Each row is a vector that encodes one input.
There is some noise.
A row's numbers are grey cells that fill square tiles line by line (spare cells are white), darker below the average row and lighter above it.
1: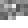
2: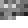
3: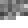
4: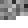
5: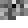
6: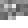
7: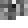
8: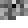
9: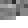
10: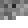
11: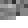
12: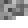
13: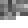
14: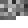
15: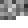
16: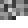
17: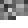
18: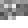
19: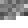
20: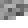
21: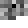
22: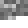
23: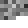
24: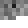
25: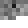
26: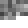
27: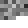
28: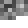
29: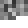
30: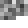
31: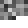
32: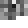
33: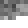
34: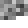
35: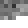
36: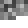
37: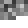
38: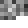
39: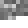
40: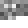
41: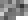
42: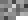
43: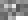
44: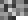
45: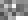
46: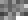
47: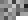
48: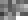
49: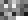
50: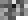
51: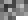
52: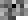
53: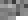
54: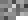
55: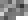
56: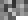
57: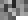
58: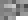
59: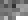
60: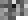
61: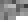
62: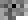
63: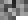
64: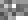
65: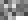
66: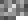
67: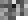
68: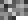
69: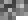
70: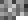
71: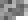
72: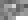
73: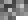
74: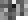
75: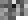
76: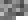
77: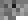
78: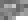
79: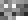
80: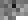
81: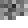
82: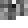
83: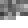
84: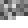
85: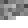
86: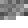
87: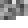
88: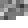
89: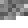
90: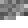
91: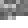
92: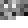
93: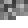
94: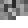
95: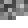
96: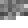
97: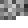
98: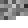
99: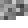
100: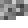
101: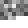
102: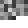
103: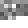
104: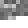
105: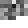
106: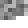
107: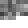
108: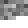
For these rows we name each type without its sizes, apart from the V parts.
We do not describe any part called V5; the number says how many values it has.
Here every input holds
a node of a tree, together with either a point on a line, or a value of V5.
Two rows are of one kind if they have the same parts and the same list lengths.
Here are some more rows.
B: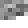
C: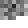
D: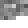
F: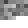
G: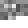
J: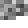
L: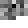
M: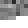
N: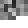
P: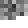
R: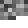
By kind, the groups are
B, D, F, G, J, M
C, L, N, P, R

